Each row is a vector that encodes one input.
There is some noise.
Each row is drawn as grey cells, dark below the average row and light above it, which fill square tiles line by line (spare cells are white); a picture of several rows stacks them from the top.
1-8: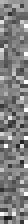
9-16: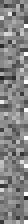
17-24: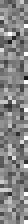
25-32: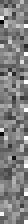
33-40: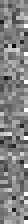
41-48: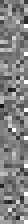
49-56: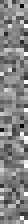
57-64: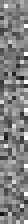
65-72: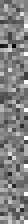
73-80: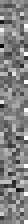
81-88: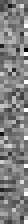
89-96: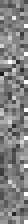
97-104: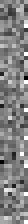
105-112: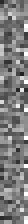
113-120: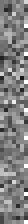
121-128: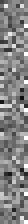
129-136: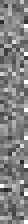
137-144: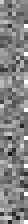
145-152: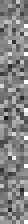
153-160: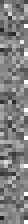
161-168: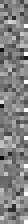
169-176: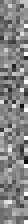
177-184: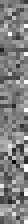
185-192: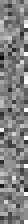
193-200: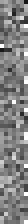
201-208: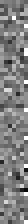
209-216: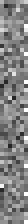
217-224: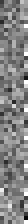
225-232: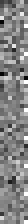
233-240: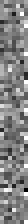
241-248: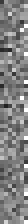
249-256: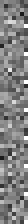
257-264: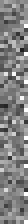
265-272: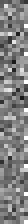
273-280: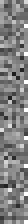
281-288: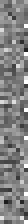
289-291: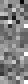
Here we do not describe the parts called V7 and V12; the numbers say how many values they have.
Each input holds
a value of V7 and a value of V12, together with either a point on a 10-point circle, or a point on an 8-point line and a true/false value.
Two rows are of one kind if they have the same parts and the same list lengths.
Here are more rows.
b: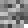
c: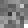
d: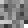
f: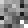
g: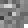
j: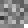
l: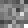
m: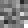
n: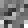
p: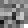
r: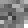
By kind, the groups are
b, c, d, f, g, j, n, r
l, m, p

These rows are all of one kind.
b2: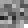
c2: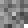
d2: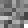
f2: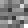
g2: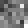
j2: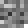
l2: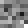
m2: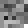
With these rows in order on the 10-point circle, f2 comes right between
j2 and m2.
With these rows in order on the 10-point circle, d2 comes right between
c2 and g2.
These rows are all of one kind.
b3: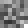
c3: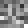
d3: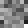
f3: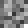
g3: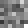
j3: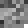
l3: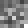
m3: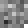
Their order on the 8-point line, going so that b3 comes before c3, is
g3, f3, b3, c3, m3, l3, d3, j3.
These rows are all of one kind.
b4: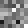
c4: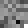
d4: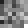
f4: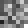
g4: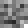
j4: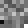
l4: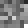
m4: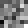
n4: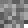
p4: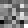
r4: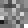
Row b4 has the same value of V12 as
d4, f4, l4 and m4.
